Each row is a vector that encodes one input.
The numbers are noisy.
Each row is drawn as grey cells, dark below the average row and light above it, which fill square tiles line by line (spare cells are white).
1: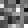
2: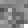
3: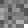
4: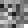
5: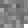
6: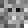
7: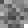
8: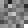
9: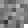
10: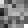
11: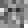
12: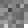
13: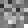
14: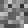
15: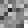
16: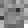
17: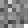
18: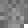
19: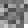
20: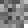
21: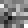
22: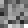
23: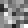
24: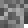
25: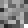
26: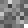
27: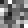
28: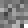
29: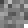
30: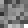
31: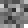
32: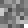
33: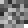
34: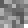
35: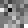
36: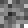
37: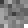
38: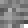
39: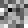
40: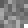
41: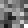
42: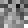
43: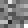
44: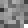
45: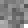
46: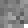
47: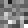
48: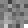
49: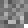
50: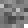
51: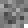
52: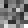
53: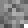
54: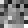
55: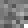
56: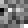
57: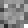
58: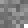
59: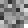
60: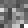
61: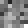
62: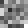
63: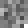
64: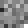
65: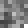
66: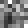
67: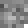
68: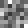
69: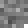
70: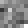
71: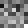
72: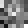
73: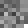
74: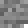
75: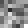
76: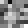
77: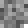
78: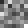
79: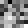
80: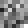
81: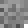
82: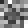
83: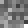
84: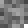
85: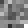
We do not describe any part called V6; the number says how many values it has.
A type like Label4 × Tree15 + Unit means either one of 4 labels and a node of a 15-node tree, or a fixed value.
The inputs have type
Bool × (Line5 + V6).
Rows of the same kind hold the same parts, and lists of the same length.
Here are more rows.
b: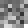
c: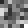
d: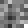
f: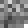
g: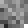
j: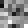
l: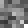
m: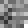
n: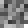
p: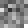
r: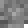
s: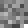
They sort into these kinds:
b, c, d, j
f, g, l, m, n, p, r, s

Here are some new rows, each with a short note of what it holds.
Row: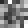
a true/false value and a value of V6
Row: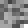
a point on a 5-point line and a true/false value
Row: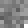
a point on a 5-point line and a true/false value
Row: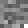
a true/false value and a value of V6
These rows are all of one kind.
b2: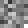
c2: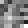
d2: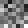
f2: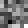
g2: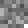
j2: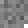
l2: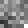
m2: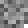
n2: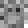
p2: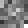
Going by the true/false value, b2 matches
c2, f2, g2 and m2.
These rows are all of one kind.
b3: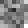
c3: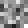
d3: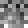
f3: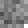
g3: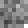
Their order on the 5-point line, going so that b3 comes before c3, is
b3, c3, g3, f3, d3.
